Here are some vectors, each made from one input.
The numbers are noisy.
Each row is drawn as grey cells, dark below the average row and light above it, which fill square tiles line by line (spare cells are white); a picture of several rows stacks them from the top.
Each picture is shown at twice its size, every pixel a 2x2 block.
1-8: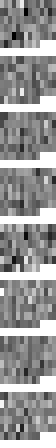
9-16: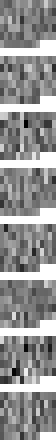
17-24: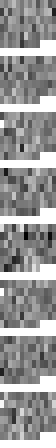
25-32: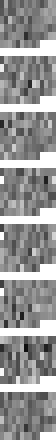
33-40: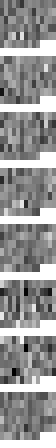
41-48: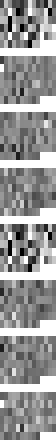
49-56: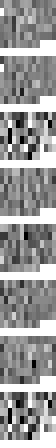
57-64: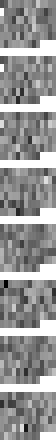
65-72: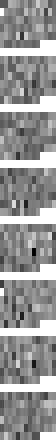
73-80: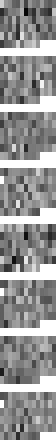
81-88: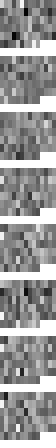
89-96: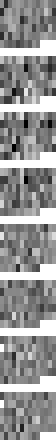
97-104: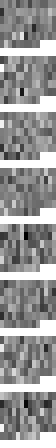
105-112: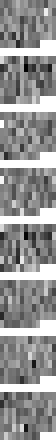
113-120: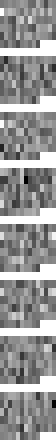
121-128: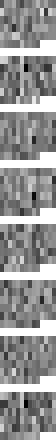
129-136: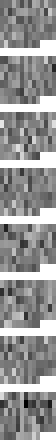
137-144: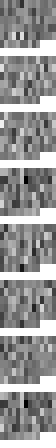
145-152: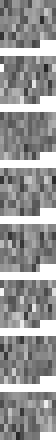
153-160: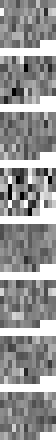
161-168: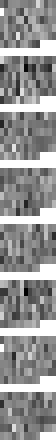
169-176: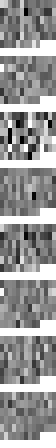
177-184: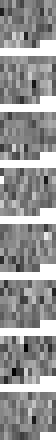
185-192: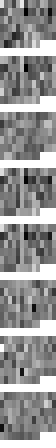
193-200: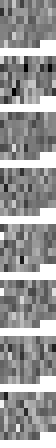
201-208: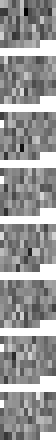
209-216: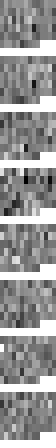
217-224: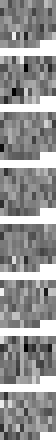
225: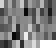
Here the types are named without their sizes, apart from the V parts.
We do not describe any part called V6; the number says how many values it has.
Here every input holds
a list of items, each a true/false value and a value of V6.
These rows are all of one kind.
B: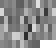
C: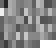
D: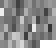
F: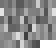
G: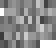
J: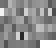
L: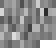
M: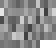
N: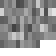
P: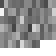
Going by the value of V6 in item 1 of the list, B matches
D and F.
